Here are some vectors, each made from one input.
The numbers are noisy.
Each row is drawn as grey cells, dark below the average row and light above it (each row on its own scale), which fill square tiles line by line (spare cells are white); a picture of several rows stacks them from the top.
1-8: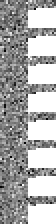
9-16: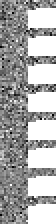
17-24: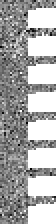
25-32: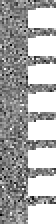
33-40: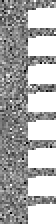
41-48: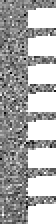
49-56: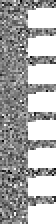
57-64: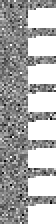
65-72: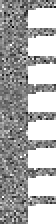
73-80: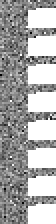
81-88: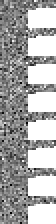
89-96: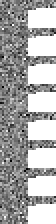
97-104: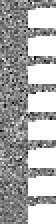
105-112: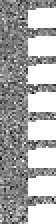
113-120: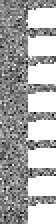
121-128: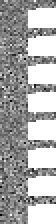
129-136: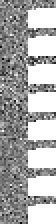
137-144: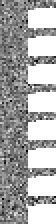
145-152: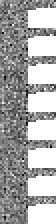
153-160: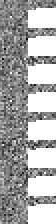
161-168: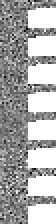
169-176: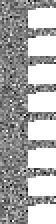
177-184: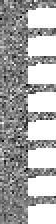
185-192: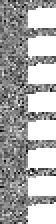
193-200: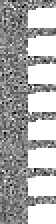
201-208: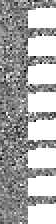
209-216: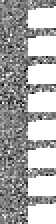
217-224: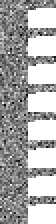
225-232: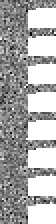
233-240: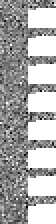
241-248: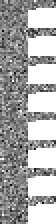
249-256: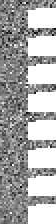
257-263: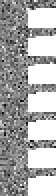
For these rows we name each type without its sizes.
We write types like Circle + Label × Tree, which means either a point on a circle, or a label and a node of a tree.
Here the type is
Bool × List(Circle + Line) + Tree.
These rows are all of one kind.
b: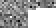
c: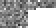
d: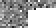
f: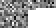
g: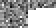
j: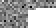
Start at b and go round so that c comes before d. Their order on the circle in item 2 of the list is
b, g, j, c, f, d.
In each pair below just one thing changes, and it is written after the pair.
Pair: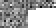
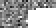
the true/false value
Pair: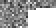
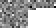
the true/false value
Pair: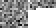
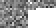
the place on the circle in item 2 of the list
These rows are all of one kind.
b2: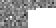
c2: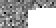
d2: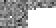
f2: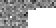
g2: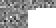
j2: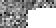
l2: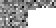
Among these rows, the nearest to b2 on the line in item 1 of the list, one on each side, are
d2 and g2.
